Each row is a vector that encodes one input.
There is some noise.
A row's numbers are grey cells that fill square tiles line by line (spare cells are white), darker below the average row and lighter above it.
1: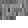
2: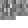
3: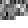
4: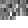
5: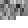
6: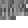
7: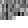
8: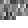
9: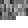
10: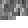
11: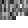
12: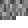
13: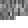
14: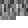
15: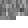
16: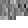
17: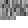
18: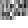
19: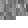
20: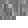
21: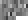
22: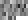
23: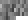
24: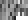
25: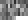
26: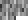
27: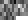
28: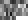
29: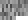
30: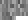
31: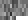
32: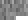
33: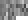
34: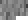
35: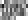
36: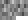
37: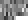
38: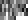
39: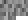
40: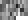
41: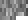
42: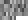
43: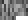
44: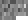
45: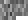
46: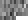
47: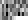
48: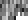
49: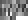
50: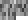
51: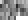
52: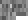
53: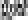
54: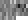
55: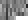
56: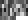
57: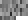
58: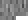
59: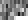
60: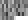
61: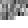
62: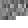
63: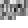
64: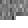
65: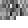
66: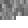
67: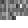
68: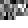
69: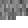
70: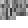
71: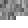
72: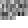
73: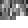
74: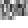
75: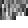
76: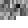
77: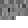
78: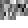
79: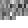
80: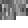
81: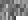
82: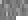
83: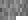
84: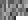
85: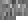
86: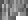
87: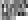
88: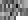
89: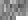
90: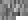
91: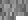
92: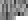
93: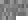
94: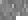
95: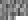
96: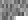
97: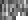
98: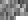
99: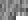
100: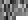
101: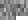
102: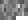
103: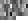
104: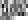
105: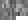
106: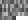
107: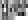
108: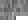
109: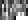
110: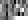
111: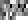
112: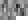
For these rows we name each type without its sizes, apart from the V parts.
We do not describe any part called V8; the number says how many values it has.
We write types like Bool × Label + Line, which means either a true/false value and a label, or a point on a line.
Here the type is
Bool × Tree × V8.
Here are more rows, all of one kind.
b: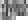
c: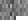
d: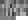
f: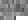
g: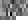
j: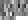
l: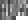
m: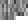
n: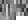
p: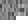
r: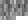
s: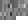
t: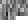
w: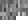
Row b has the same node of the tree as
f, g and r.
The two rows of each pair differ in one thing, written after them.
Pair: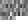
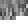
the true/false value
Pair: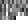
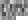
the node of the tree
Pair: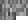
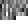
the true/false value
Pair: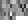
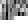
the node of the tree
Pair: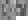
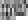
the node of the tree
